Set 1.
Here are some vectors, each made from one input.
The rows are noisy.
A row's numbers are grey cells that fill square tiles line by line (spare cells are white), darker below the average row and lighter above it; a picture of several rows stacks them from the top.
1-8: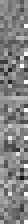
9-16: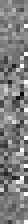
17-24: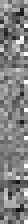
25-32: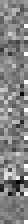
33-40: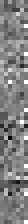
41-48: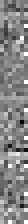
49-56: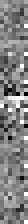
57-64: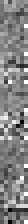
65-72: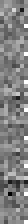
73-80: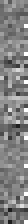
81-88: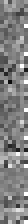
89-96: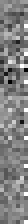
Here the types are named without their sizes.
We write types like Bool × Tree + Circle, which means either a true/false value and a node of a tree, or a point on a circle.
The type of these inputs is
Label.
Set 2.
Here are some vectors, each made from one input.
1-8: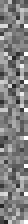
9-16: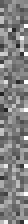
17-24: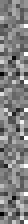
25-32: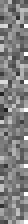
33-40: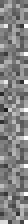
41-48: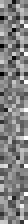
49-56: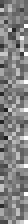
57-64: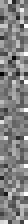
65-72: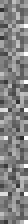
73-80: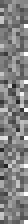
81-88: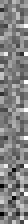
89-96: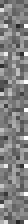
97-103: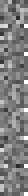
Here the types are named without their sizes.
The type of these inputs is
Line.
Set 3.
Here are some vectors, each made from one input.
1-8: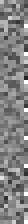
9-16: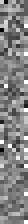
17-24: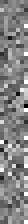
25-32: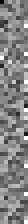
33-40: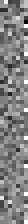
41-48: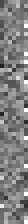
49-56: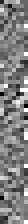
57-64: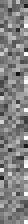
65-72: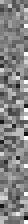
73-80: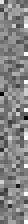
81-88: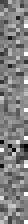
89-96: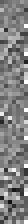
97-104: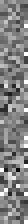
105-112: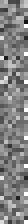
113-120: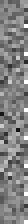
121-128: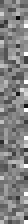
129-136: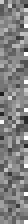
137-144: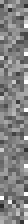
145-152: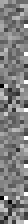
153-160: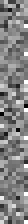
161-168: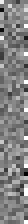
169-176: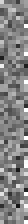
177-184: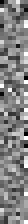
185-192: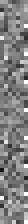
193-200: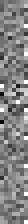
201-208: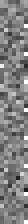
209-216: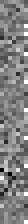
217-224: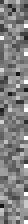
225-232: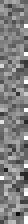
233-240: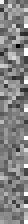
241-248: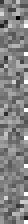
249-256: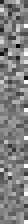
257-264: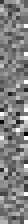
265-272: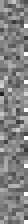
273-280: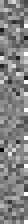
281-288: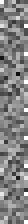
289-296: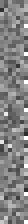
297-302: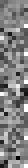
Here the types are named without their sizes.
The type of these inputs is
Circle.
